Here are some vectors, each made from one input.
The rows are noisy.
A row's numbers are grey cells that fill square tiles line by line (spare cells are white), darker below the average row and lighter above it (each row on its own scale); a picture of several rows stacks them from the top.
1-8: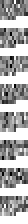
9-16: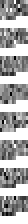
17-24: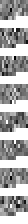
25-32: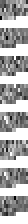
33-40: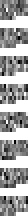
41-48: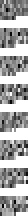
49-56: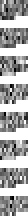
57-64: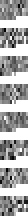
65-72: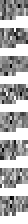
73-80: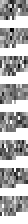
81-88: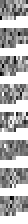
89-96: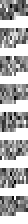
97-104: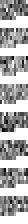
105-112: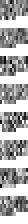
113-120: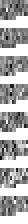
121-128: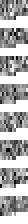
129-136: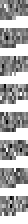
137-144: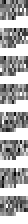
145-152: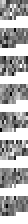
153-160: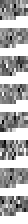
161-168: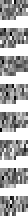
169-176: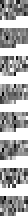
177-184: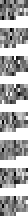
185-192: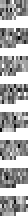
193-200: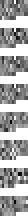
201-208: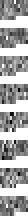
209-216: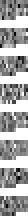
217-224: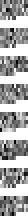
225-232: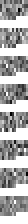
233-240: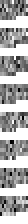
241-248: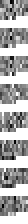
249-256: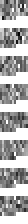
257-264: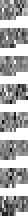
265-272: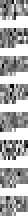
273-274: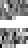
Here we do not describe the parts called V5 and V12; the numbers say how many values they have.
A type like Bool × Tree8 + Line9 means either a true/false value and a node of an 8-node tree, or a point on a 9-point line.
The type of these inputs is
(Bool × Bool × Bool × V5 + V12) × Label9.
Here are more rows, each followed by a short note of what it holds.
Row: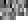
one of 9 labels, three true/false values and a value of V5
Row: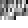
one of 9 labels, three true/false values and a value of V5
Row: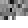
one of 9 labels and a value of V12
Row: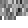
one of 9 labels, three true/false values and a value of V5
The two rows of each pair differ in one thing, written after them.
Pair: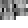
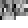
one of the three true/false values
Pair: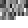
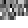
the value of V5
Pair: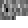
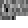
one of the three true/false values
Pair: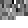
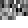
one of the three true/false values
